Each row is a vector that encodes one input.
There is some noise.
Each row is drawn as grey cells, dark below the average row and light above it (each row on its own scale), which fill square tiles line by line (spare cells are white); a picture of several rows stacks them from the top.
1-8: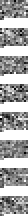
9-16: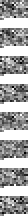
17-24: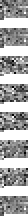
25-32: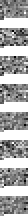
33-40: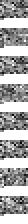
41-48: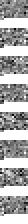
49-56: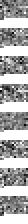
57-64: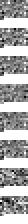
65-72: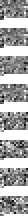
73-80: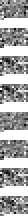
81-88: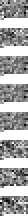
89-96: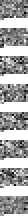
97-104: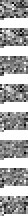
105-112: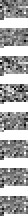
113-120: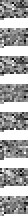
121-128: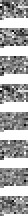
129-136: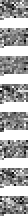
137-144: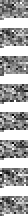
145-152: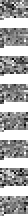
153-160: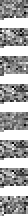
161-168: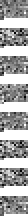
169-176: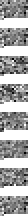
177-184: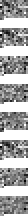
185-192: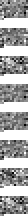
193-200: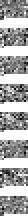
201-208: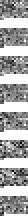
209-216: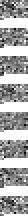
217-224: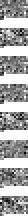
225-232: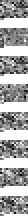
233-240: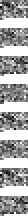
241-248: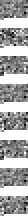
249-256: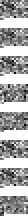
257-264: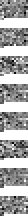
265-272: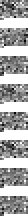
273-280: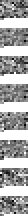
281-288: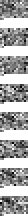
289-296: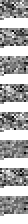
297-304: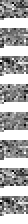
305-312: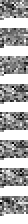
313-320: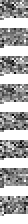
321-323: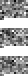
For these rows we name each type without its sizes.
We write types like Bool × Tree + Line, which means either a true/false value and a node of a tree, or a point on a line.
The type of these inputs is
Bool × Line.
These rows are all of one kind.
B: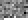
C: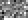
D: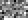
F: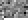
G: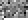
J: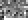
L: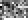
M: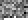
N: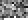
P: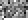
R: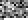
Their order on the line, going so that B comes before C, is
P, G, F, L, B, M, N, J, R, C, D.
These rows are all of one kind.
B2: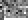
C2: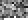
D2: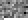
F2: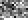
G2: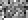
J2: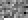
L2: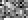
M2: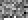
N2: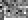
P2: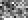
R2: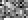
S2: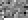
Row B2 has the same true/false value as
F2, N2 and P2.
